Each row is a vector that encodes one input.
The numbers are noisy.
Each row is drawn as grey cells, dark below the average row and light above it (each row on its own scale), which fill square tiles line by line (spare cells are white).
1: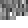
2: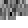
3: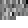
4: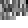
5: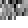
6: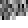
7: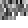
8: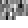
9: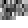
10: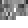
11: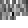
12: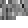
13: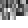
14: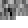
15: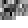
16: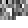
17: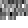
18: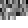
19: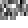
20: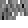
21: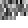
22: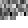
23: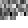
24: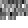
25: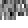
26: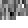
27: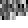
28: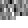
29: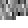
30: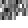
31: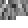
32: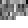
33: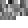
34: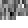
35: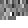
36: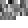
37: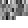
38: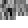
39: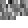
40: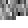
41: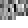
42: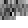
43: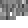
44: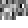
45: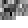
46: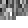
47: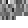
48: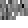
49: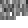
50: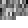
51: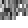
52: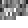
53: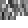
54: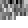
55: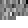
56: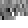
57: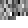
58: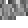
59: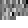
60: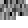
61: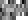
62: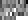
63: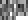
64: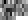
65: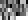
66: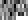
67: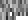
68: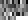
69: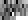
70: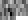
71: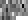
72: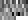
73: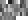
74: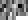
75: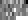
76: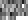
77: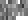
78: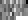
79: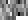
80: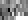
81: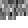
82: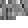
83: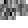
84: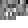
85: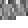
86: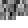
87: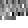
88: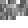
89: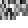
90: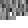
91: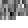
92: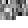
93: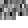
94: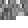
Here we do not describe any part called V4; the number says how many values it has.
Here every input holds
three true/false values, together with either a node of a 7-node tree, or a value of V4.
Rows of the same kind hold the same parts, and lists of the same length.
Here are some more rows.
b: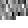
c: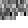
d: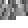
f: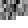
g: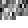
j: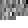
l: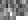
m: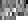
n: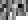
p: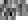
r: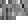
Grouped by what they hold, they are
b, g, j, l, m, n
c, d, f, p, r

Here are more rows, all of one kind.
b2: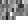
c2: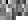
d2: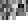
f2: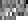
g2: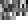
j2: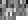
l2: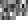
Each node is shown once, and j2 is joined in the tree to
f2 and l2.
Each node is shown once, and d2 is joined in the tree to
g2.
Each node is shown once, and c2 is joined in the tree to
b2.
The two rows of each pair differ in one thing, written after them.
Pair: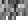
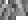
the value of V4
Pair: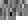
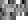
the value of V4
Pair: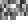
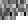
one of the three true/false values
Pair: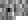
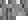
the value of V4
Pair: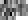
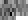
one of the three true/false values
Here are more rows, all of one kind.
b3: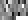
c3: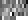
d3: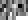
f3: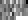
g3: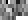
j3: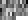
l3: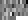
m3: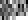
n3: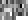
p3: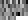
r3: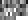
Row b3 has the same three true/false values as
l3 and p3.
